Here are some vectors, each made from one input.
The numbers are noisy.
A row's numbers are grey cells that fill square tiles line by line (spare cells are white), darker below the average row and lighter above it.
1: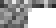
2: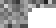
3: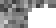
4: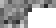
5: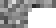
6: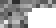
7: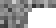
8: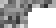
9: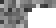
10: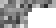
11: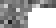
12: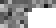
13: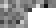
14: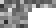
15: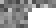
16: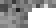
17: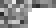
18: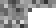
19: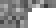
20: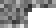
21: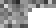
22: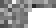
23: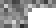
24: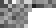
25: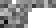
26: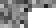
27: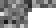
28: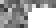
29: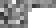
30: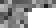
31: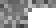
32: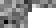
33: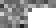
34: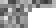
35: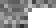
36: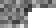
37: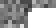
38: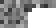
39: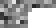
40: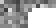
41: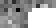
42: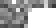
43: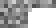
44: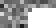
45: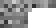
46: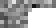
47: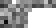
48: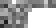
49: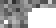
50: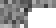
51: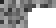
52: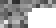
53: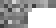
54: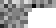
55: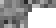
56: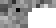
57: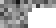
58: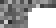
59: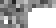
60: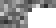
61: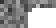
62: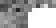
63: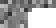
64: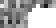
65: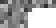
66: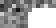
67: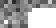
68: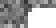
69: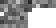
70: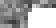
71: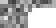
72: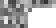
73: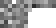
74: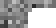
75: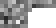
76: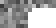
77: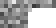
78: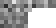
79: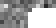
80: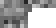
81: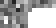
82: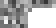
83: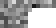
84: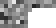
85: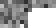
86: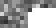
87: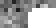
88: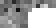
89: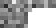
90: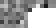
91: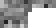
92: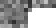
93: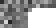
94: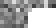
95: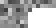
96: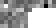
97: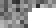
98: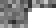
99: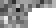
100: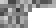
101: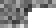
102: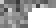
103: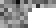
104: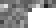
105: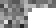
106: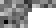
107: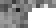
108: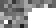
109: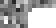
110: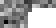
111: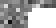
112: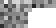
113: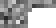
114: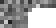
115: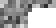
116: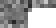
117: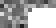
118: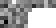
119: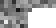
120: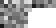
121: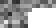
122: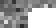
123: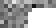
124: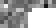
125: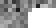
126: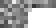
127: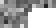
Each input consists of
a node of an 8-node tree, together with either a node of an 8-node tree, or three true/false values.
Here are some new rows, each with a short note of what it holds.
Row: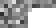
a node of each of two 8-node trees
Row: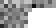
a node of each of two 8-node trees
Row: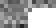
a node of an 8-node tree and three true/false values
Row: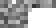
a node of each of two 8-node trees
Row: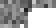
a node of an 8-node tree and three true/false values
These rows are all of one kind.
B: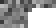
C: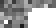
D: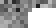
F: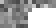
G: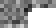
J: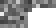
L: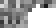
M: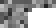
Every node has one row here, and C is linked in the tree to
F.
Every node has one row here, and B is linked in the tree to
D, F and G.
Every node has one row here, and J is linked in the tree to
F.
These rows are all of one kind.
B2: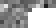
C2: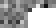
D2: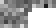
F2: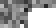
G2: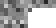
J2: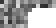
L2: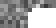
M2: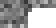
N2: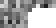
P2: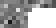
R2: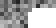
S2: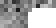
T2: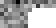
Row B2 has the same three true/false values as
C2, L2, N2 and P2.
